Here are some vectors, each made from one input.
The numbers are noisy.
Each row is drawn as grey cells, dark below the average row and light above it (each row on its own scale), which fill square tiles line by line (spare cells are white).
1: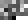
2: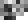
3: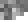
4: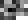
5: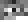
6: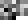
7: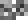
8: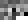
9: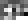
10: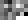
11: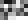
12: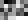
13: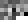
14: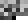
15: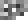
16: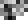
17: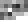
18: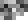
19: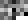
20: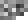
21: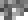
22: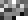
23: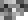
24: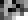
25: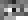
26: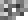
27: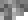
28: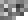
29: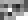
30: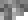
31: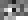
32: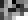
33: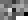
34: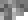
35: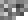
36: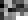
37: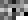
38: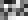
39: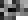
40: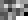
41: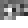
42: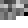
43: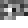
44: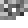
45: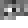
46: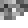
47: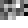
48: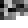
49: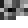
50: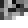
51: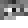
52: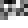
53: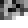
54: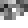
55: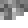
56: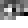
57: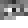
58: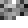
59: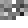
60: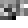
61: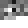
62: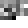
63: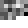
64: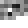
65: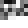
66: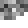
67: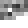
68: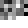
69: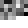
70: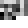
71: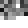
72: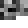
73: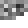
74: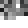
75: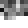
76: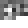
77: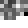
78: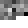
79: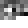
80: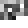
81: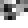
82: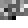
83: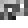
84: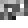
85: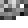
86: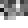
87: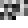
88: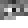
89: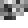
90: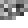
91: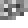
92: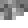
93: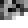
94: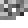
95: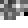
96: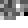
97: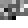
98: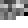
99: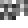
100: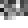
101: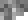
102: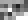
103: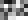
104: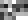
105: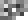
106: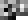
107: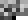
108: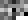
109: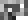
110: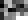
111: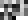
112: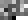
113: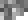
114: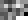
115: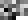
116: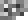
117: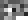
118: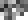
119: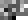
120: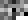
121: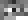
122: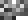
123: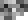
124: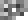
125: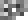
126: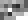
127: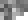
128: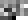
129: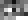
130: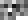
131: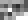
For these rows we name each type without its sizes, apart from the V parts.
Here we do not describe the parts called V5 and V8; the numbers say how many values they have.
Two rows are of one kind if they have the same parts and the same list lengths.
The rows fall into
2 kinds.
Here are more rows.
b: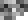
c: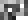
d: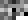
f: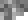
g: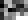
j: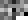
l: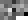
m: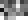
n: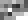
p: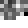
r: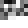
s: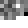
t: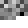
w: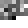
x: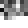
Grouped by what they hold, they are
b, f, g, m, n, r, t, x
c, d, j, l, p, s, w

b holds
a point on a line, a true/false value and a value of V8.
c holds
a value of V5 and a value of V8.
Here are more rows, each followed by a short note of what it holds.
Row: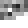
a point on a line, a true/false value and a value of V8
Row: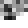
a value of V5 and a value of V8
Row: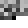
a value of V5 and a value of V8
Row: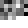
a point on a line, a true/false value and a value of V8
